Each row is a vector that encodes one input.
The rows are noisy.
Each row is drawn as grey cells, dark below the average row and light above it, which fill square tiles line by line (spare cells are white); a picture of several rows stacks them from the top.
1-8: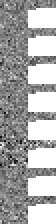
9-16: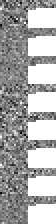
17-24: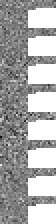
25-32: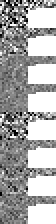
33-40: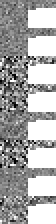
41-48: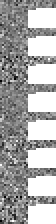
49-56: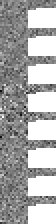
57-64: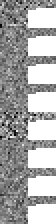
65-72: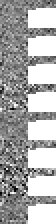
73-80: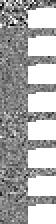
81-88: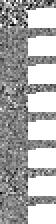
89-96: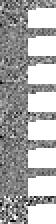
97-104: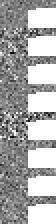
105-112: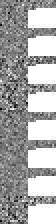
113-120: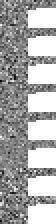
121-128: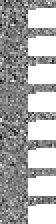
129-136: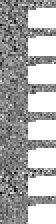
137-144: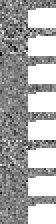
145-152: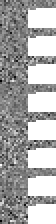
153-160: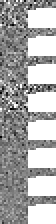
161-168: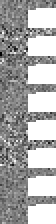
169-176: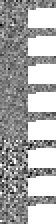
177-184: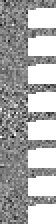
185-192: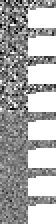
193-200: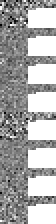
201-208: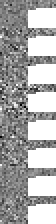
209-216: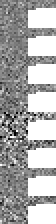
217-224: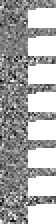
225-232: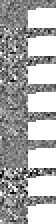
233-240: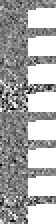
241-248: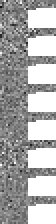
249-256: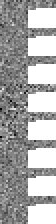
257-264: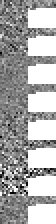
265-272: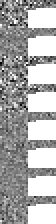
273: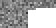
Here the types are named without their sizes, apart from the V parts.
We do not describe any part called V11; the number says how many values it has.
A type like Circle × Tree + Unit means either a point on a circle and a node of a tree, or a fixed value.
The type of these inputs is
List(Circle) + Tree × V11.
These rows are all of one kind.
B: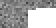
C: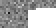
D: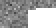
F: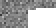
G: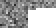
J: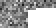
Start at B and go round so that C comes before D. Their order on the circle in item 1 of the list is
B, C, G, D, J, F.
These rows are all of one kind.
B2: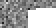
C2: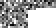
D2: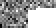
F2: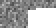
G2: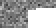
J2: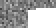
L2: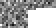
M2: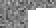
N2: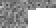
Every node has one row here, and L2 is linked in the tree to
C2.
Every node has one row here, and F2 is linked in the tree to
G2, J2 and M2.
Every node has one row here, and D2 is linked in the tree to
M2.
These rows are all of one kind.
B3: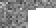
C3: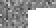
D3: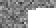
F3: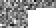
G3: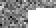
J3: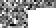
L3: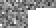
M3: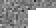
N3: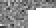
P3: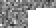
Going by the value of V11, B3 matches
F3, G3, J3 and M3.
